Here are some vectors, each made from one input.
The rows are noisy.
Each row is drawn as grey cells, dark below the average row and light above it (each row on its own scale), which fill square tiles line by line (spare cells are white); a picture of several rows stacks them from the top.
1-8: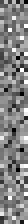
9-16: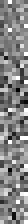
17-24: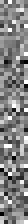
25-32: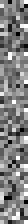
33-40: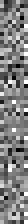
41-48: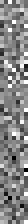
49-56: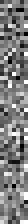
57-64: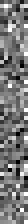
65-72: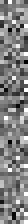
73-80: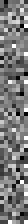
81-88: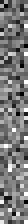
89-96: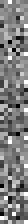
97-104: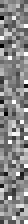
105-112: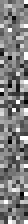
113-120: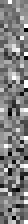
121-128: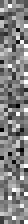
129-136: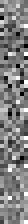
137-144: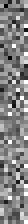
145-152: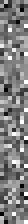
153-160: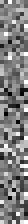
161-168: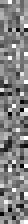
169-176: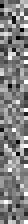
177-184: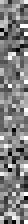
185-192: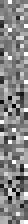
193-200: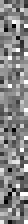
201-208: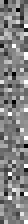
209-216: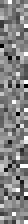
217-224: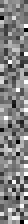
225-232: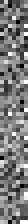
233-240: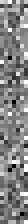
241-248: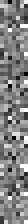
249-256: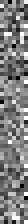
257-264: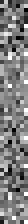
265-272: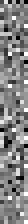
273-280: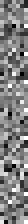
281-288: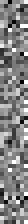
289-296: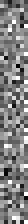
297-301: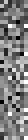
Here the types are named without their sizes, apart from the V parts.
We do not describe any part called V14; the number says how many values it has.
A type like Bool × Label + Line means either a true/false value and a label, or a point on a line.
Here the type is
Bool × (Line + V14).
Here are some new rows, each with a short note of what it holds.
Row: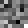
a true/false value and a value of V14
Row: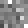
a point on a line and a true/false value
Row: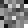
a true/false value and a value of V14
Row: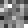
a true/false value and a value of V14
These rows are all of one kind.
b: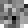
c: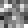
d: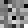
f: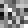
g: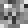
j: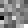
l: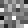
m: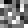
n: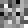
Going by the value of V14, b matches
d and g.
